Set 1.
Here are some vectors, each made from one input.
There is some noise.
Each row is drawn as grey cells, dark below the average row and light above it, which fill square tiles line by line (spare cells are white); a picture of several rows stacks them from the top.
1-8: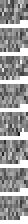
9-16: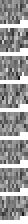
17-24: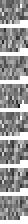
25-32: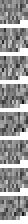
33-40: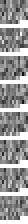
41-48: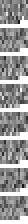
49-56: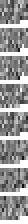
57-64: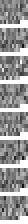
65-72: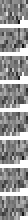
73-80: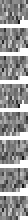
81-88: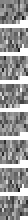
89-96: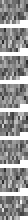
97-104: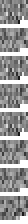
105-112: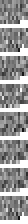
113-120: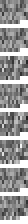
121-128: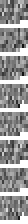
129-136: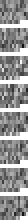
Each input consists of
either a point on a 4-point line, or a point on a 5-point line.
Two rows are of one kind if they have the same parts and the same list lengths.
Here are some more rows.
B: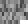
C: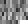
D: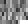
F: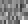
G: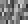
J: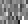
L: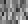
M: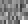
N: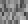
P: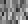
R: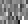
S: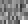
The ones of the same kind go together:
B, C, D, F, J, L, M, N, P, R, S
G

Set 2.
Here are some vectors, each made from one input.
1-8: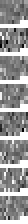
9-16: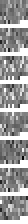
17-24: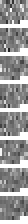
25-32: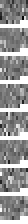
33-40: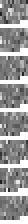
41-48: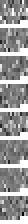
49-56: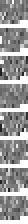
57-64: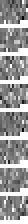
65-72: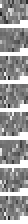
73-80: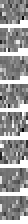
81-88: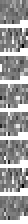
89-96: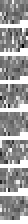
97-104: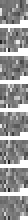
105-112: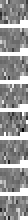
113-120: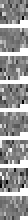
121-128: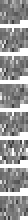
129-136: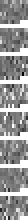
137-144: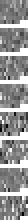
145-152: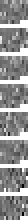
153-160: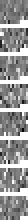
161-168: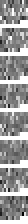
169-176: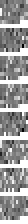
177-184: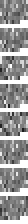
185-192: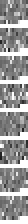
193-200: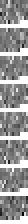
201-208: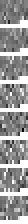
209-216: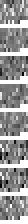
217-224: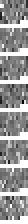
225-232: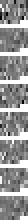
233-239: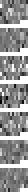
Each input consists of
either a fixed value, or a point on a 3-point line and a point on a 5-point line, or a point on a 4-point line and a point on a 6-point line.
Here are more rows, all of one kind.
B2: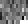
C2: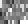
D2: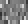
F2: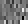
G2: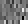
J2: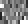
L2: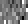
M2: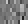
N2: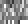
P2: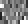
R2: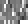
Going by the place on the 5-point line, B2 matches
F2, G2 and L2.
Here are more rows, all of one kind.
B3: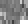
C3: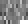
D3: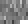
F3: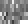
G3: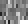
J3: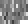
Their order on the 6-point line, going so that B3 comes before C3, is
J3, F3, B3, D3, C3, G3.
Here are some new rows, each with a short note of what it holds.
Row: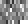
a point on a 3-point line and a point on a 5-point line
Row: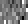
a point on a 3-point line and a point on a 5-point line
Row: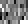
a fixed value
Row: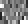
a point on a 3-point line and a point on a 5-point line
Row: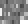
a point on a 4-point line and a point on a 6-point line
